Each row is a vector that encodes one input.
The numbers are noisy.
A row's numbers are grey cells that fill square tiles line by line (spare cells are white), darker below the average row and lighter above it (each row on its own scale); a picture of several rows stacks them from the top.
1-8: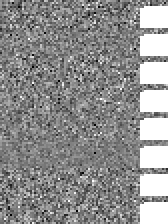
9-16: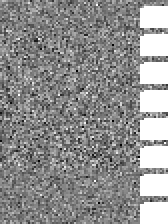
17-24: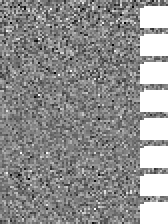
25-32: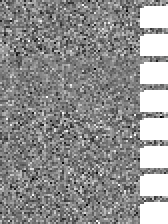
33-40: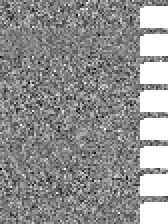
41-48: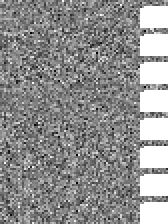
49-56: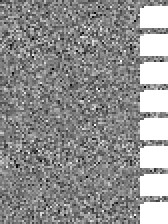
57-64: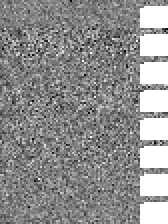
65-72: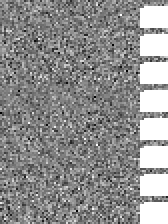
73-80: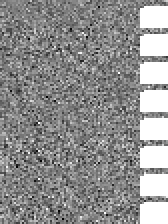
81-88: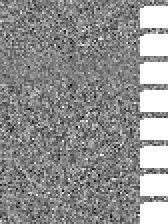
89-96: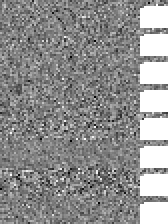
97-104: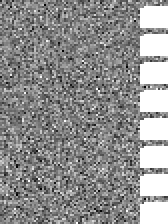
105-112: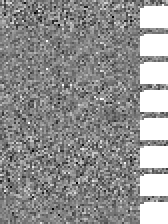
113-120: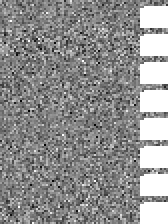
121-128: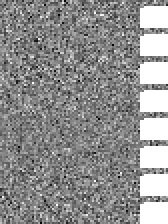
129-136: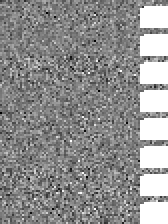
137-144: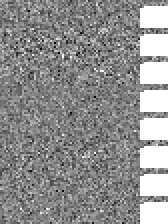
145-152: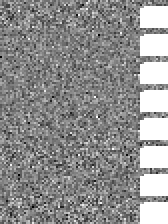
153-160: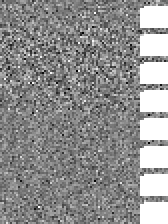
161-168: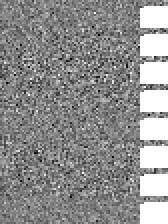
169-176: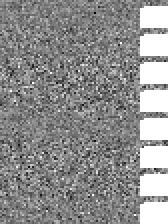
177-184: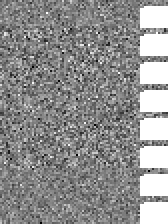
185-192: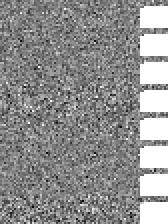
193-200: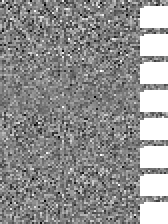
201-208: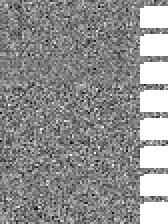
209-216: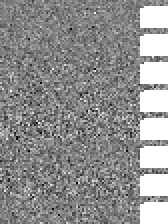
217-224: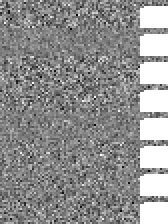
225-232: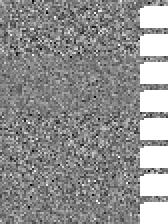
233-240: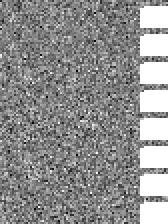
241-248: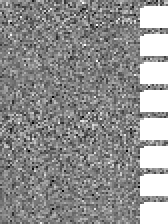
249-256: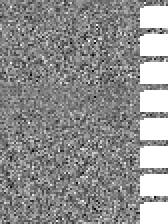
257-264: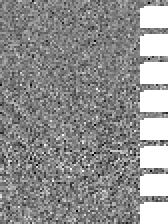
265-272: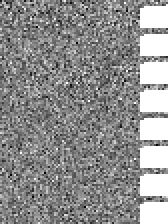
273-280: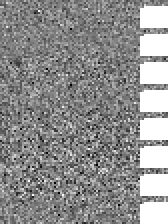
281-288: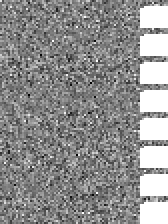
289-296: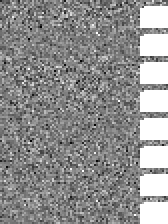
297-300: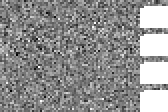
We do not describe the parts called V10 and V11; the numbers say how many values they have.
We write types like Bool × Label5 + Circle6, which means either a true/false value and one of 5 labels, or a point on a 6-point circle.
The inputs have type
(Bool × Label9 + V10) × V11 + Line9.
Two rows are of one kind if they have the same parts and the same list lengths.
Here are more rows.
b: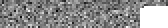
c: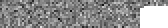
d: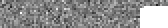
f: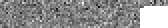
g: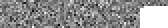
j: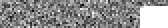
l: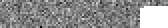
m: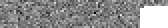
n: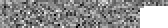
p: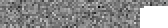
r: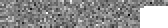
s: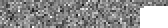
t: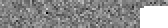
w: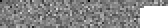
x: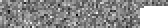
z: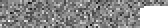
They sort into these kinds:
b, c, f, r, t, z
d, l, m, p, w
g, j, n, s, x

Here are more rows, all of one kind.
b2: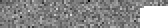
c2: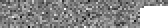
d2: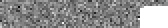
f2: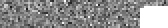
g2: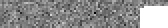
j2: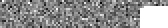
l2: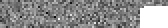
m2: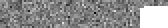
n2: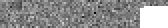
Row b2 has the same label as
c2 and d2.
